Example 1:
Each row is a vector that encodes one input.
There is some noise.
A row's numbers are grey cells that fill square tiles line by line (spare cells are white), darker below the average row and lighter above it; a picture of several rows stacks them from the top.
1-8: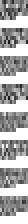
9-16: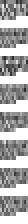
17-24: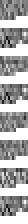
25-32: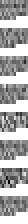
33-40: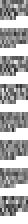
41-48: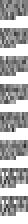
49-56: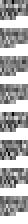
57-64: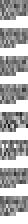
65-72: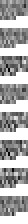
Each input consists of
either a node of an 8-node tree, or a node of a 10-node tree.
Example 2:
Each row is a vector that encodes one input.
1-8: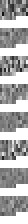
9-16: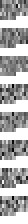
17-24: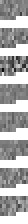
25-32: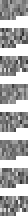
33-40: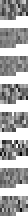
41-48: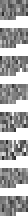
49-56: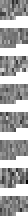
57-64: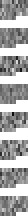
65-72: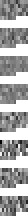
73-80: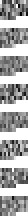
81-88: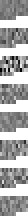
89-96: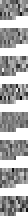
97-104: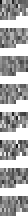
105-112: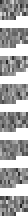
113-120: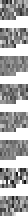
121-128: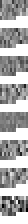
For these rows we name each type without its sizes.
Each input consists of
a point on a line, together with either a fixed value, or four true/false values.
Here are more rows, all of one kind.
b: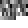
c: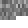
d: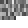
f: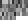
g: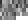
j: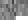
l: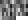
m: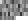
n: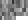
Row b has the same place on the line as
d, g and n.
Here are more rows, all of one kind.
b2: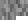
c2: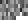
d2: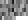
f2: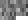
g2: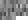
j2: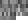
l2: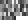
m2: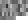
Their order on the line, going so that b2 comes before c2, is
b2, m2, j2, l2, f2, d2, g2, c2.
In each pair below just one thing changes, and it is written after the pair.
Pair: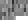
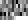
one of the four true/false values
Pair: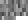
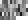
one of the four true/false values
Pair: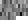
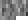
the place on the line
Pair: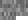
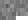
the place on the line
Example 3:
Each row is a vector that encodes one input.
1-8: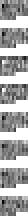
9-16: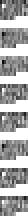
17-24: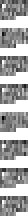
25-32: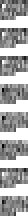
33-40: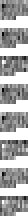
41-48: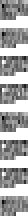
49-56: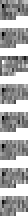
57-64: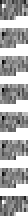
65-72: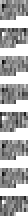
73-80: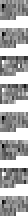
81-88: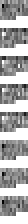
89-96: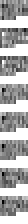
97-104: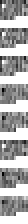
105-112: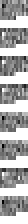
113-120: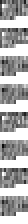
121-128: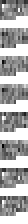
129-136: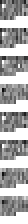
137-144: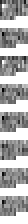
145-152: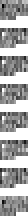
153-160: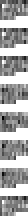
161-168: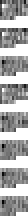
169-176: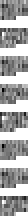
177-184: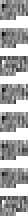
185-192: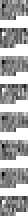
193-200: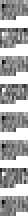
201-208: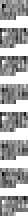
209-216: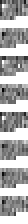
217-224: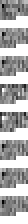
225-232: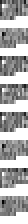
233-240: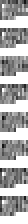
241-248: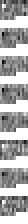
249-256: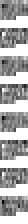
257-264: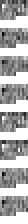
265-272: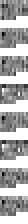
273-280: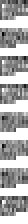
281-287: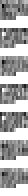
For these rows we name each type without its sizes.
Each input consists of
a node of a tree and a true/false value.
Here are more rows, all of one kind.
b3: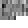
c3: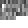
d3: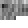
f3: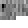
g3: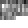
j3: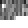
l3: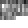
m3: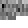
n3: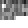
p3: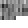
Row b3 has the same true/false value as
d3, f3, m3 and p3.
